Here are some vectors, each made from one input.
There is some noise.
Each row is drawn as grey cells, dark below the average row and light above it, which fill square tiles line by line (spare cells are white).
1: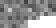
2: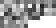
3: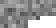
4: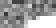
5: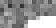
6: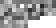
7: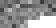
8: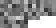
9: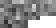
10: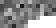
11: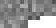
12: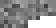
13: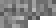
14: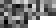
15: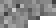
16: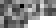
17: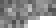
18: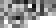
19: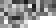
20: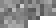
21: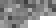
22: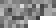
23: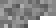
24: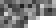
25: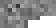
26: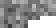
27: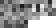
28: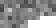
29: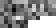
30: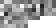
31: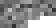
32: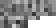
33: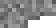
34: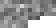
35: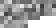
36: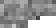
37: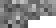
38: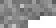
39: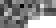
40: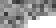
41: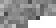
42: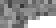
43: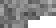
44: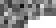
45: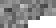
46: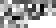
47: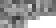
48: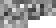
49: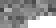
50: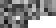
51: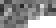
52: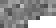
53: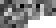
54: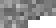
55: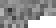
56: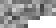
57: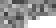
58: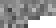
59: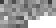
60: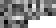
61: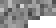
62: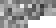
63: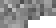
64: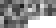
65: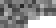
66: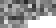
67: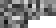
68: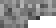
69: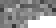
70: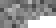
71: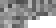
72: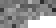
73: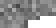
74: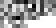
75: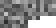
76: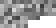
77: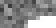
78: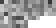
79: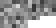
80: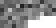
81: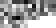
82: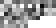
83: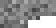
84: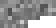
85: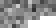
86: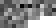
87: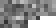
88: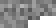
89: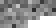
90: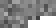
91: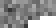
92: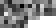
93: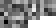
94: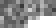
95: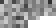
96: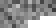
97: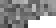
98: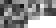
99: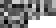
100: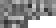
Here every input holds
either a point on a 10-point circle and one of 7 labels, or a fixed value, or a node of a 10-node tree.
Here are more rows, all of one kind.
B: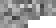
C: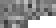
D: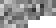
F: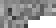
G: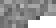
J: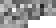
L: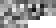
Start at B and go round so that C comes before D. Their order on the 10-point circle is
B, C, D, G, F, L, J.
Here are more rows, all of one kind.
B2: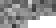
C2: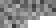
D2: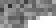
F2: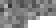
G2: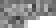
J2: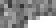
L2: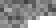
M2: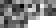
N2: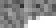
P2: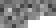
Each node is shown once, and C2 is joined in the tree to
B2 and P2.
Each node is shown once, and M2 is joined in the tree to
G2 and N2.
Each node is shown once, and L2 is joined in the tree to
D2, G2 and P2.
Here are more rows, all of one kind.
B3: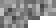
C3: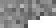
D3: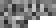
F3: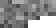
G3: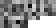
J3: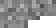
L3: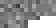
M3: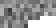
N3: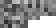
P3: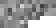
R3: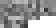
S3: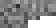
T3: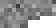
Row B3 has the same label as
C3, G3, J3 and L3.
